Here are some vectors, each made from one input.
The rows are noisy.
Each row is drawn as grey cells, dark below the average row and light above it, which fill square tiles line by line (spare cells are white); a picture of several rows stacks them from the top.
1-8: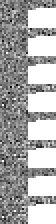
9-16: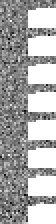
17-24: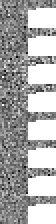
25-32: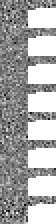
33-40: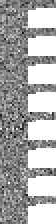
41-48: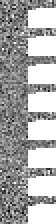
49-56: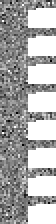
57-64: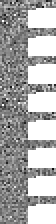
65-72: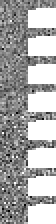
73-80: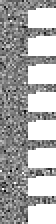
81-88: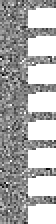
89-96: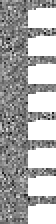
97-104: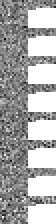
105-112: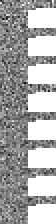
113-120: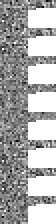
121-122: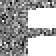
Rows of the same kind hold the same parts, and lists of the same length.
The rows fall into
2 kinds.
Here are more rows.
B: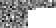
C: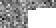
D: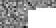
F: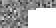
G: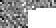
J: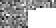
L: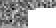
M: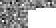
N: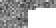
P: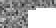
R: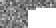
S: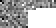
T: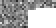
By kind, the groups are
B, F, J, P, R, T
C, D, G, L, M, N, S

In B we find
a point on a 9-point line, a node of a 9-node tree and three true/false values.
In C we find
a point on a 9-point line and a node of a 9-node tree.
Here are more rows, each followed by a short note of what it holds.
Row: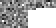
a point on a 9-point line and a node of a 9-node tree
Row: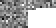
a point on a 9-point line, a node of a 9-node tree and three true/false values
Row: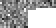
a point on a 9-point line, a node of a 9-node tree and three true/false values
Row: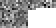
a point on a 9-point line and a node of a 9-node tree
